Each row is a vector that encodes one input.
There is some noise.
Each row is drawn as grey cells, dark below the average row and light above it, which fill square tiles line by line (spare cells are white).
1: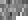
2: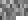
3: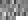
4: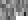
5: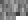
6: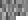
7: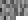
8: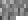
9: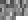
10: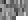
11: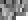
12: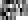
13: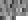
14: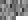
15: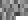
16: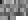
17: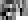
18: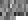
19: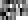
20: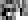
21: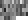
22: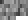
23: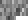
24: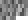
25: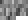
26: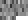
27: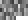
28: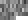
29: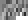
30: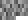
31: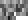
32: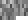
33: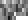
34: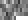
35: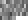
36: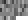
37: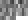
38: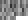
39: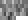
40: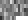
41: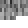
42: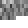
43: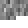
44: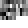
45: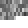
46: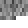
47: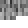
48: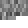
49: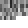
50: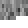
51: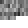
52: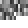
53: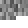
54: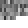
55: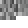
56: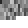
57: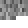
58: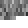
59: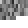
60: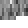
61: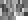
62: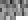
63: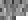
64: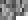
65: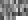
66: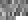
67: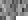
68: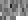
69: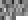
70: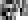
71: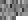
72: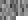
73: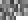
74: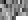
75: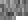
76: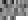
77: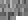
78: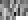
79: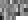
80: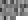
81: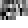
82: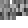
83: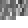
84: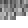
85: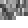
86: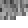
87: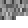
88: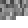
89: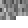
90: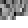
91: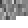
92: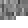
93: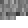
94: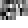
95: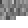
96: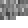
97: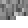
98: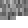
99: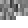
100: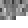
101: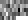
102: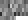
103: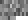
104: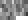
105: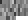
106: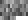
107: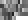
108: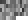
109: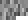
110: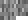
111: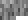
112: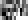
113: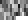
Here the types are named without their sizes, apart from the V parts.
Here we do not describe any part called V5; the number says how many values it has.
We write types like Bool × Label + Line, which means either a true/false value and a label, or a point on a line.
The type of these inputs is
List(Bool × V5).
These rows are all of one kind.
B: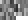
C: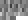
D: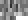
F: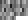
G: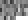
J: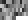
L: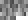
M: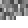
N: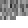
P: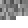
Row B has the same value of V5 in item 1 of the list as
C, D and P.
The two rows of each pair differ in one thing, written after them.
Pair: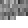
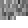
the value of V5 in item 2 of the list
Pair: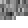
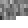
the value of V5 in item 1 of the list
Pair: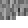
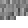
the value of V5 in item 2 of the list
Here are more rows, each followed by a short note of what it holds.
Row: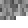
a list of one item
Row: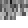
a list of one item
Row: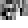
the empty list
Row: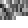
a list of two items
